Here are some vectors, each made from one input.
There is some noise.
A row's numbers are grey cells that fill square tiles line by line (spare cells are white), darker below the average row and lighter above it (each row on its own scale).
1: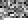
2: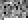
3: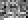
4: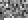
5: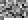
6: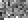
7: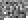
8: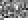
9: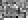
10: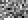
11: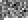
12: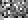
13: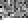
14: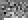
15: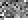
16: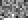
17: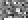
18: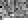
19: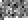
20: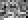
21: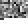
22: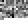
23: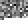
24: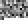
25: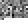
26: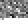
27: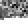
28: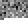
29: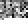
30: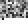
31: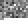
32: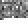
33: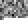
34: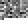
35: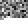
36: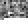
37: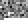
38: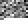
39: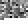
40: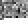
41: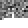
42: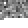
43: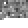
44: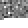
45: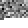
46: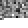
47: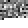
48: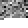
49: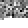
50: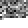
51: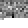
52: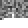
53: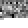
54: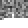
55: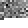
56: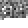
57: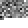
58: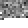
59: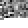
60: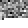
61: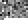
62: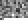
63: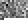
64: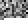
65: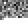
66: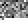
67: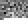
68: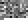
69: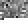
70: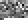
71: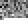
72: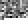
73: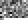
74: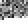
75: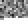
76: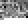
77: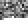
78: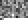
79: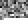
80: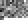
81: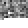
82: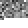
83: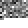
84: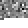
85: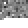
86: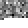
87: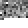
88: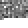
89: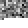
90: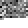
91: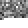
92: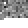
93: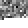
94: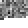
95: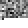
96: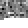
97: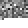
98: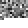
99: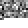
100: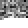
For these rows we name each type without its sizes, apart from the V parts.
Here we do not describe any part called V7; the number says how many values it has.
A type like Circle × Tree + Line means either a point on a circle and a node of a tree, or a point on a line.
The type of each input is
List(Line) × V7.
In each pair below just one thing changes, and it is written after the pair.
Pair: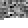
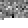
the value of V7
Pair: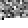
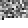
the place on the line in item 1 of the list
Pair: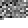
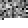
the value of V7
